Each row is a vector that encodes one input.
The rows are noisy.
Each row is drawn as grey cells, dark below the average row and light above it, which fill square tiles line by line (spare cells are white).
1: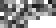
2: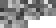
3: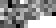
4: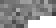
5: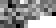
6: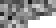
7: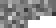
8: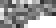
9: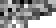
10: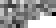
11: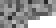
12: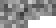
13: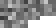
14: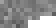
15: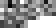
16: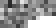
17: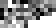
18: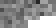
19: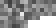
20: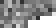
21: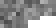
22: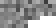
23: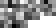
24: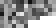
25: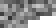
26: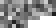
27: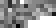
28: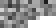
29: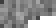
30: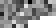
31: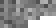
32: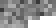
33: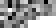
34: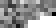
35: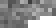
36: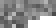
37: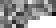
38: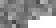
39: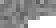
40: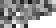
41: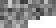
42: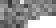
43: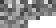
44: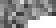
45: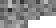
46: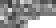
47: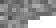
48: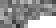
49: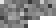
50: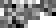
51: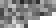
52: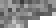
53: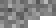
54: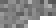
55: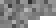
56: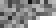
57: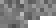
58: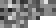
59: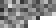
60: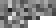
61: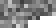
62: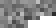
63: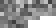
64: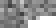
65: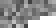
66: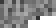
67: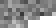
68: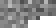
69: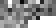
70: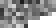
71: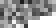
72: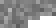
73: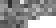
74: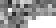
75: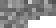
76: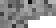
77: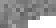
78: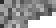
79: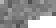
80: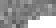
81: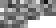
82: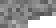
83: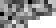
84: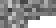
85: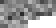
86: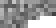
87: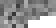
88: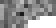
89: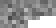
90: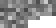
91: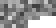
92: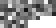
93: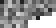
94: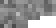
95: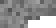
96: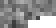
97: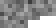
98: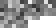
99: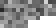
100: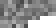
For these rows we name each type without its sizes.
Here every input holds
a true/false value, together with either a fixed value, or a node of a tree.
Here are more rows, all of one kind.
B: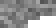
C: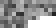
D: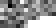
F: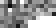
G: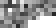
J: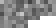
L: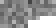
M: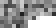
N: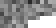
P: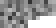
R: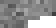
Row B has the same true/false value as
G and N.
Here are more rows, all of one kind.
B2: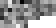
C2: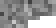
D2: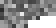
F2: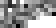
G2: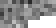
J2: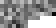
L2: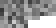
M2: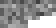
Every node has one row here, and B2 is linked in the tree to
J2.
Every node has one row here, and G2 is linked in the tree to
C2 and L2.
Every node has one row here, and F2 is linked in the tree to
D2.
